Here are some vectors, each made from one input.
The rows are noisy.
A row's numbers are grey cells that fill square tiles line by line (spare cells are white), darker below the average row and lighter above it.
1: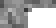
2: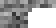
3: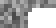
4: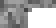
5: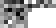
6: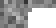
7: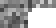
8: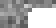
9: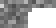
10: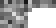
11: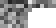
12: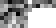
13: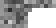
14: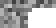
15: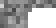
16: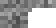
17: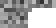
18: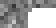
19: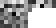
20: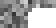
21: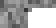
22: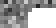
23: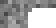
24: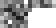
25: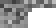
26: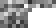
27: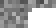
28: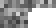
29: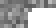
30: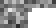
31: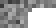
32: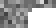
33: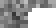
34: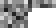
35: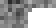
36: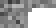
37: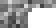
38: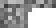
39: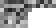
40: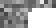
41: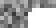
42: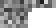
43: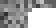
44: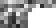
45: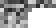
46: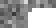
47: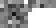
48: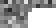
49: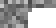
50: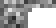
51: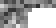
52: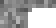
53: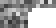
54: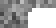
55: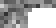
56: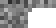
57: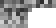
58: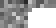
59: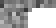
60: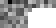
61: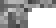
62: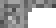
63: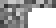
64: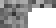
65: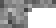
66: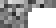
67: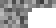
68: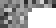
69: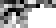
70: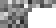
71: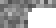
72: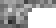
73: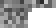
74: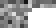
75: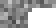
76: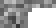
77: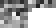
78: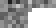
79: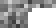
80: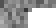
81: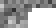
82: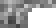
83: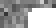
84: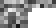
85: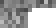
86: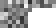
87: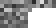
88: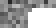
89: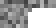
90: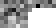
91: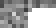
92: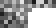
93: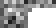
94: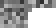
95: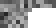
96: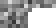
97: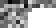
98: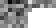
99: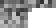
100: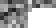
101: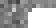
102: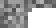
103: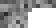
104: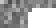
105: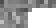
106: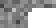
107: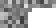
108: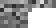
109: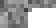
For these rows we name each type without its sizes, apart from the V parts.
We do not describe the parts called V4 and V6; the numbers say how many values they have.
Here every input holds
either a point on a line, or a true/false value, a value of V4 and a value of V6.
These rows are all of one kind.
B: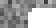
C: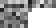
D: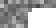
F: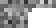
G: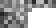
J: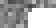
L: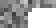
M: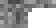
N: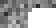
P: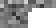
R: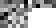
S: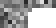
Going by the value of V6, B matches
G and L.
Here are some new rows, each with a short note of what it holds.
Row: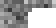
a true/false value, a value of V4 and a value of V6
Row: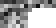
a true/false value, a value of V4 and a value of V6
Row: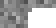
a point on a line
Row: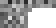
a true/false value, a value of V4 and a value of V6
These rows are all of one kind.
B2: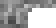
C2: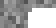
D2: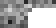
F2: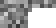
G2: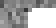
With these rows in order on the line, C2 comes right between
B2 and F2.
